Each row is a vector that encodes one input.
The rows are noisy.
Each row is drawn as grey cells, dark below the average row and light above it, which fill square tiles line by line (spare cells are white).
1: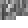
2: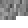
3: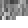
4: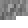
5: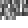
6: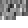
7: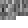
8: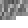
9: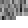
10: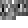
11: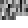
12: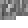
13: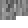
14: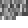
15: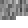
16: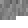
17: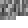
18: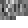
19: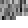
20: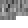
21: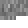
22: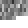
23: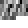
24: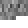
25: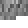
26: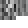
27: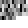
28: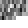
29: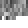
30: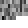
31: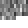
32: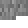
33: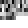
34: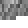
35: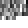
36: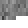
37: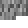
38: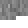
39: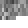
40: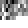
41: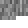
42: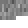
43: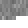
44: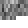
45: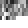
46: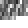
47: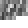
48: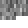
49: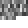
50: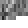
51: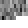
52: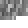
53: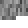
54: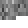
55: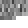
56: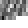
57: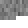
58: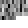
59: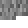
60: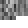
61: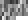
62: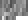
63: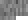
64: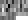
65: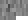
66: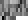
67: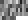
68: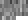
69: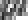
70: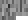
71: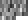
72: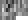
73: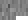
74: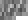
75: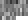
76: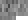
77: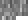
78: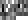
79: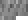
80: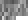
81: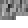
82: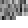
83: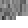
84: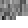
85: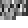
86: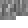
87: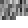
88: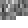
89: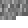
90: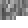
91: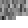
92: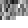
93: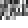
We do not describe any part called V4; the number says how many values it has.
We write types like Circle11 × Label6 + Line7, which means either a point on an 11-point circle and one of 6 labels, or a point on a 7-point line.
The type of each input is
List2(Circle6 × V4).
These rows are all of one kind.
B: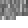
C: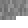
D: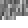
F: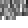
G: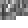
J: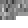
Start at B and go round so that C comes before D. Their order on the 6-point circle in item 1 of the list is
B, F, J, G, C, D.
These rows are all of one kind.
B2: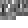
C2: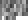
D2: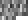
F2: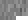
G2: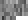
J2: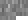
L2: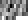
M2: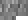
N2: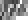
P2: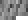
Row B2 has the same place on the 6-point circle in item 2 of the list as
C2, F2 and M2.
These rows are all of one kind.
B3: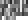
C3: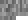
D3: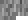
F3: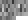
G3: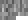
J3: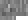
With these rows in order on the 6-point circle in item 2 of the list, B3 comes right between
C3 and D3.
